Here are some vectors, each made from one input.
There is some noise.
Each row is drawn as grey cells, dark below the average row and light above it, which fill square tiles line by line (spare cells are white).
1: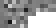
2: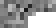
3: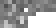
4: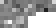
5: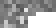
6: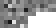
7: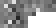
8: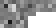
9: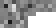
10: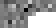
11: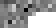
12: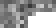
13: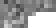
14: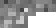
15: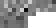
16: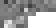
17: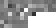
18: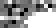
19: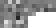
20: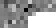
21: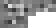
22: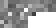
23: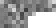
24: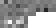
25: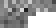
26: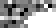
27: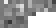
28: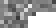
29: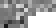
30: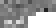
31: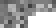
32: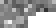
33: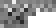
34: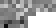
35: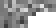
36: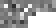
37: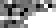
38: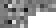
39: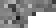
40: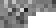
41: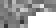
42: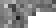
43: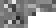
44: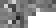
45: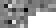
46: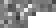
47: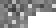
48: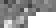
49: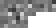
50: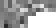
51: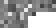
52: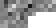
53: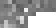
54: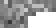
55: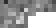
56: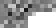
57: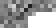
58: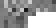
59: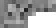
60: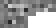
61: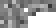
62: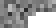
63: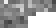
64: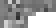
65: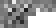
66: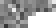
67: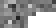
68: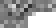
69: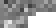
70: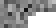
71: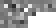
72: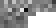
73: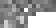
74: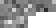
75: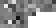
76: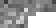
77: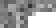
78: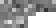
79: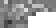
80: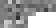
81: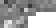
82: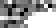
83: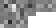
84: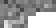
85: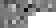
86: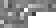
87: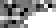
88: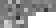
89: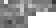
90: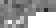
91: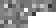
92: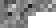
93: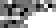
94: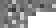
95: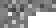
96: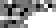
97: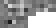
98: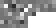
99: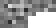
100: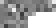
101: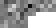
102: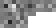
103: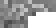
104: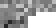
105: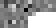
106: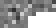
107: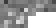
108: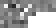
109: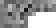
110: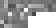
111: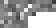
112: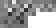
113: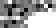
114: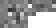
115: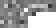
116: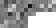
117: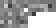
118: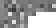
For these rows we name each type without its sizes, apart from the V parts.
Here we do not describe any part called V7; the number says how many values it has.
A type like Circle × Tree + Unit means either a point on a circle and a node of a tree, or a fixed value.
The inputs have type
Bool × (Tree + V7) + Unit.
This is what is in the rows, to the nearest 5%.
About 5% of them hold a fixed value. The rest hold a true/false value, together with either a node of a tree, or a value of V7.
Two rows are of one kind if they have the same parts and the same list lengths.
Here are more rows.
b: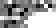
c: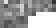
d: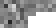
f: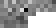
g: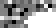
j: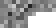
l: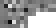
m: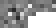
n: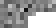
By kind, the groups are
b, g
c, f, l, m
d, j, n

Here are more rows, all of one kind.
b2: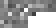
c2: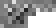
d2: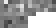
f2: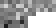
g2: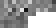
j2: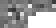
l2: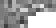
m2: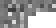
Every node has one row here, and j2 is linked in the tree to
d2 and m2.
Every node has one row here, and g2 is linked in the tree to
c2 and d2.
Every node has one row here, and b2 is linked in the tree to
d2, f2 and l2.
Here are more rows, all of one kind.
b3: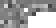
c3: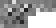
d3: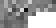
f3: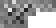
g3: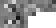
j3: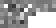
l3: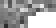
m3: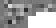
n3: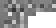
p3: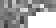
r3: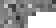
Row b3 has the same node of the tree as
l3 and p3.
